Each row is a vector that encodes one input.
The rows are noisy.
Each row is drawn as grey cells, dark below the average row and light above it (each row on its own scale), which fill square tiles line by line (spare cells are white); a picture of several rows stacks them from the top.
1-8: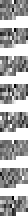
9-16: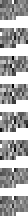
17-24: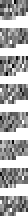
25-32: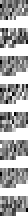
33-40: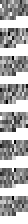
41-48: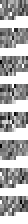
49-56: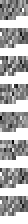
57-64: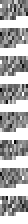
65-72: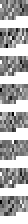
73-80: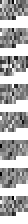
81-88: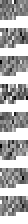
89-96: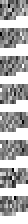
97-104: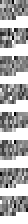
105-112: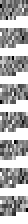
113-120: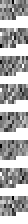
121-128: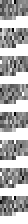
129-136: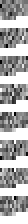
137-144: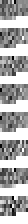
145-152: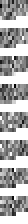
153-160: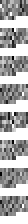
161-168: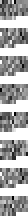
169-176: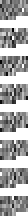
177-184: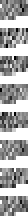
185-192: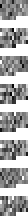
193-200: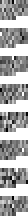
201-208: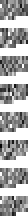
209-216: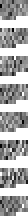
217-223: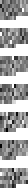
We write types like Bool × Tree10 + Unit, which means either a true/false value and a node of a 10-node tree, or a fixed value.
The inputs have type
Bool × (Line6 + Line7).
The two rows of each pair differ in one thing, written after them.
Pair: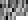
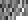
the place on the 7-point line
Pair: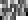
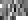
the place on the 7-point line
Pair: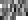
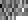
the true/false value
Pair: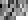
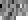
the place on the 7-point line
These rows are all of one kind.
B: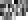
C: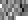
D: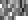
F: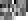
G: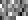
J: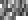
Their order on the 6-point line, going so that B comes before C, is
B, C, F, D, J, G.
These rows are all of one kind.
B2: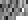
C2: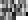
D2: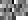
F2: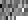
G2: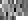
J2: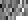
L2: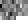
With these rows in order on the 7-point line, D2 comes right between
C2 and L2.
